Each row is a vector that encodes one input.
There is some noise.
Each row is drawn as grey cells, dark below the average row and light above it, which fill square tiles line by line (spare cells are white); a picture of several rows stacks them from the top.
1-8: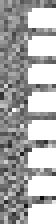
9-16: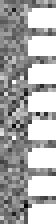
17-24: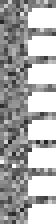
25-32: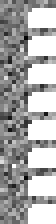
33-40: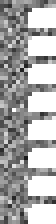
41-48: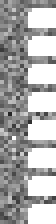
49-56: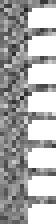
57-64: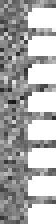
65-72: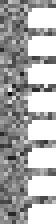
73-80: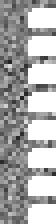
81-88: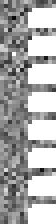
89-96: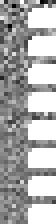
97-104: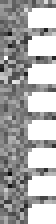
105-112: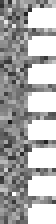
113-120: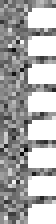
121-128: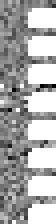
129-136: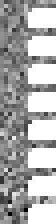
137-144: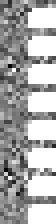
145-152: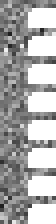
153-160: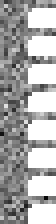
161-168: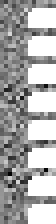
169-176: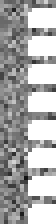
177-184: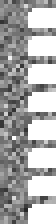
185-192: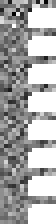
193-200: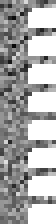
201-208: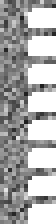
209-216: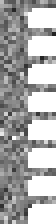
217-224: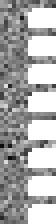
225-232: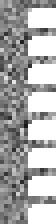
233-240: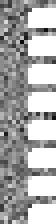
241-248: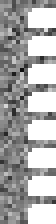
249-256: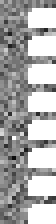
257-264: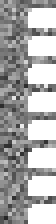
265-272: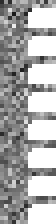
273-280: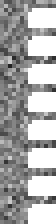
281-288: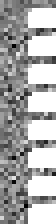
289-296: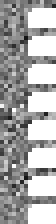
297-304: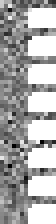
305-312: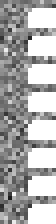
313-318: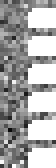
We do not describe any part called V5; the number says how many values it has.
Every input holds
either a node of a 16-node tree, or a list of up to two items, each a true/false value and a value of V5.
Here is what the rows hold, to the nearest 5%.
About 60% of them hold a node of a 16-node tree. The rest are lists of up to two items, each a true/false value and a value of V5: a few of all rows are empty, 10% hold one and 25% two.
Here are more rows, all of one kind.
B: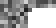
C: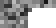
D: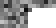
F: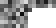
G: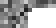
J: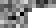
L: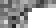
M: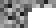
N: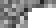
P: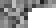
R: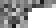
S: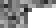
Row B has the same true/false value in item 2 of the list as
D and S.
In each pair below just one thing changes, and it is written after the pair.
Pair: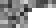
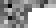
the value of V5 in item 1 of the list
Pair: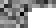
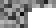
the value of V5 in item 2 of the list
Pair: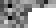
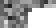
the true/false value in item 2 of the list
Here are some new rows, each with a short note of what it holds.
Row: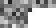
a list of one item
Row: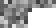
a list of one item
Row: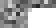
a node of a 16-node tree
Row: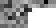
a list of two items
